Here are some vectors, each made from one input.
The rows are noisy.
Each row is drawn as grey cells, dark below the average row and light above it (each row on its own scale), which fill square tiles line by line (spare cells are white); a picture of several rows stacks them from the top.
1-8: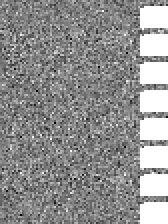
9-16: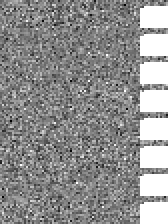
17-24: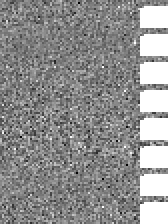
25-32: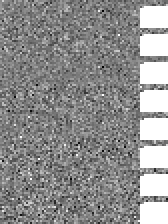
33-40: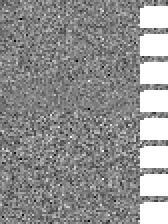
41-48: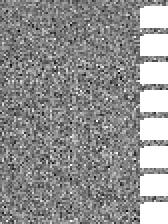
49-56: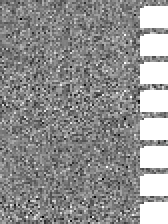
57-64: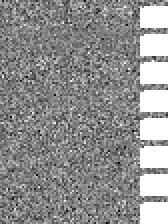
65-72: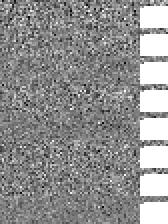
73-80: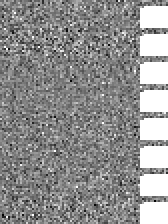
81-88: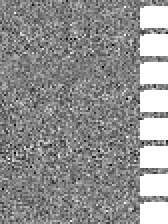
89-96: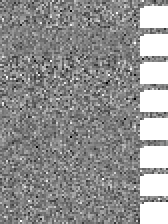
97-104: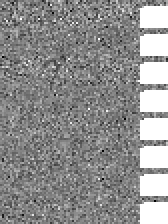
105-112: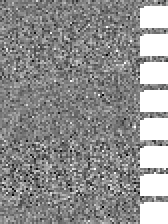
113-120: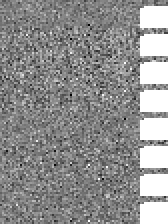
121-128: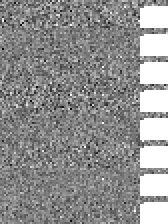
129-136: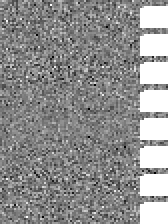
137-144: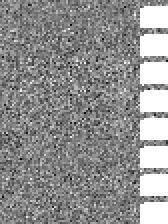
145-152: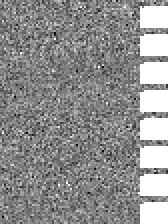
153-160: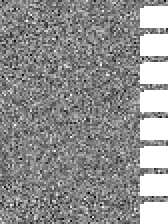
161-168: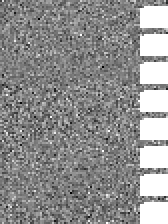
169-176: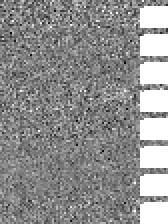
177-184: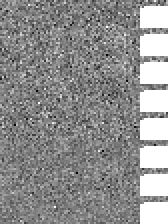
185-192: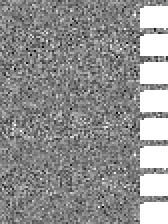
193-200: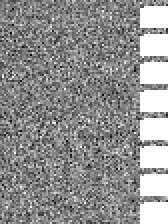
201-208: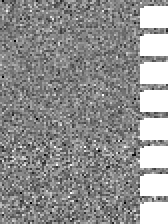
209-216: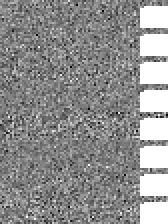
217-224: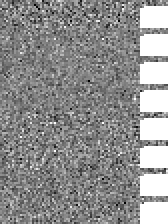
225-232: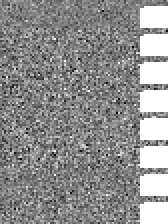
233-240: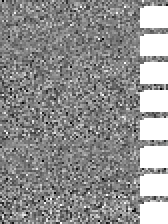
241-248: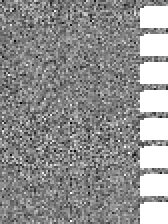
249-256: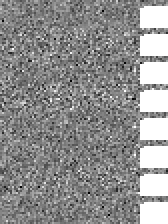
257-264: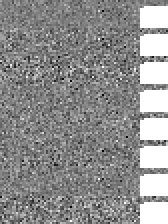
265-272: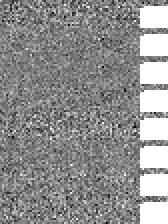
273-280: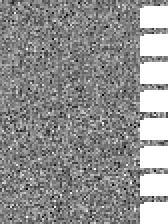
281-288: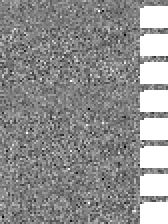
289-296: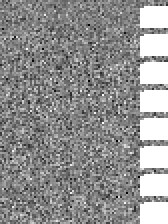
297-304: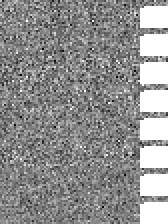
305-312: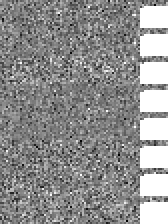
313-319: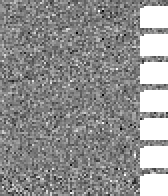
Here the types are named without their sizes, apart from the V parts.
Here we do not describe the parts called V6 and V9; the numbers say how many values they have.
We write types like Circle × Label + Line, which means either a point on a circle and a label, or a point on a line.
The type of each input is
(Bool × Bool × Bool × Bool × Bool + V9) × (Line + V6).
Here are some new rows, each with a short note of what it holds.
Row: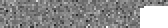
five true/false values and a value of V6
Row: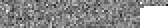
a point on a line and five true/false values
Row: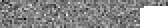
a point on a line and five true/false values
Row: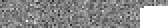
five true/false values and a value of V6
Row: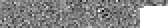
a value of V6 and a value of V9
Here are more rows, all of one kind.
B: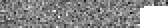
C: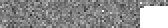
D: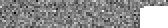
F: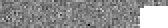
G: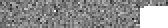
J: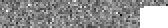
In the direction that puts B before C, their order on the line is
F, B, G, D, C, J.
